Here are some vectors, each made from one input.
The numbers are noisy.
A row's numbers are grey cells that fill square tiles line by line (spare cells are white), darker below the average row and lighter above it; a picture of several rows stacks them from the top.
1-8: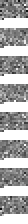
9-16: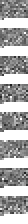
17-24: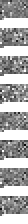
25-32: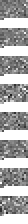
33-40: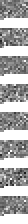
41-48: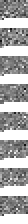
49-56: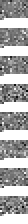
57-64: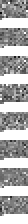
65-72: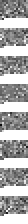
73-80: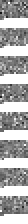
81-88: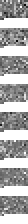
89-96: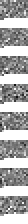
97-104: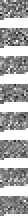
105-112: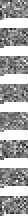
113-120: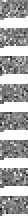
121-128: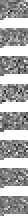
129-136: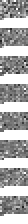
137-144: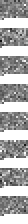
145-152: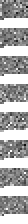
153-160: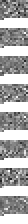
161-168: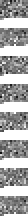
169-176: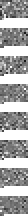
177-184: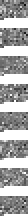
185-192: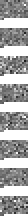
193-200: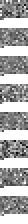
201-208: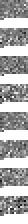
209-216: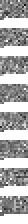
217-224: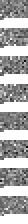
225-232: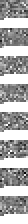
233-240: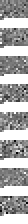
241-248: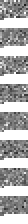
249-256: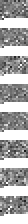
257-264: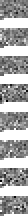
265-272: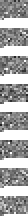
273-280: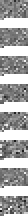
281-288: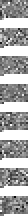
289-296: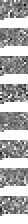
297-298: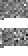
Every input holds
either a point on an 11-point circle, or a point on a 20-point line, or three true/false values.
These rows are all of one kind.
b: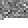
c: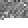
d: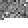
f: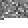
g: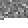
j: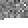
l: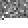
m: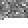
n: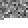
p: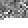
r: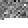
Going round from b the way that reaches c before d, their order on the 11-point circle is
b, r, g, l, m, c, p, n, f, d, j.
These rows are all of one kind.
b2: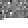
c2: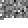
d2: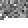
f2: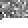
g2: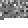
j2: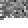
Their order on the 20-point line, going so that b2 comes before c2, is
f2, b2, j2, d2, c2, g2.
